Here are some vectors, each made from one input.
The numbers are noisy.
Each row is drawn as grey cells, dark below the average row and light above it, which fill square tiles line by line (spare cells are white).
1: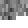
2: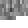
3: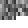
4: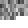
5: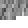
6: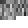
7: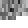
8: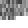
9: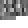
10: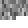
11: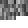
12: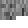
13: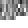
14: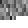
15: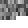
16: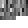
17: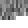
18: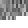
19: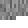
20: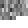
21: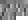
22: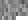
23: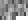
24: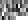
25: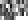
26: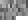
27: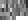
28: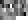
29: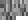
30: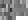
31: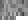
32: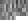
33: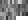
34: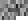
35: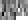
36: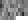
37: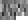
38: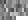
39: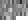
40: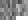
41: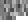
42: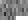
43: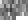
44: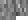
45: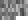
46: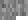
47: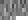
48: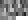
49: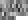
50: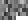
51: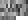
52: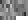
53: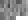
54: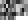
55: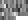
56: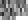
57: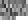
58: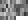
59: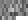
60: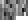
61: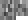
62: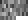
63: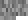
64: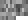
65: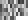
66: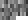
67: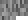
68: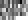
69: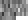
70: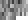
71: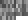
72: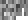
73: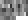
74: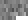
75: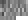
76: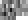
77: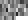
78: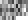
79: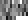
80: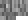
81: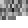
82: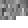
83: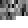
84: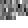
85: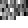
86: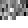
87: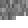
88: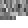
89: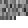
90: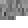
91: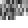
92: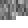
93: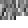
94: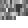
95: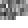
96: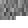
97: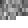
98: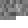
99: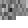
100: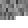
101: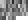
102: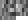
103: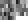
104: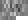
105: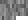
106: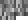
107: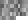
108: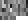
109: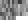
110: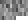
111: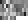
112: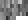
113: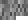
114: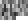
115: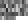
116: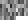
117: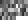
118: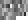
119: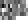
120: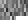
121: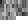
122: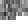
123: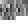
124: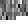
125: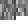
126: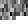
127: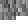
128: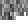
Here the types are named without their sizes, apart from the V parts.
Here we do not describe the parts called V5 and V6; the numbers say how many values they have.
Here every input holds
a true/false value, together with either a point on a line and a value of V6, or a value of V5.
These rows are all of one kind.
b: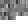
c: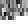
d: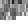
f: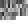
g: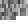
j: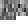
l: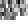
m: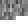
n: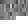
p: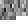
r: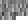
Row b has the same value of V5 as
f and r.
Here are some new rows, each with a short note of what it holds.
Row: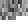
a point on a line, a true/false value and a value of V6
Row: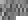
a point on a line, a true/false value and a value of V6
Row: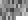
a point on a line, a true/false value and a value of V6
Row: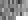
a point on a line, a true/false value and a value of V6
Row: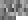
a true/false value and a value of V5
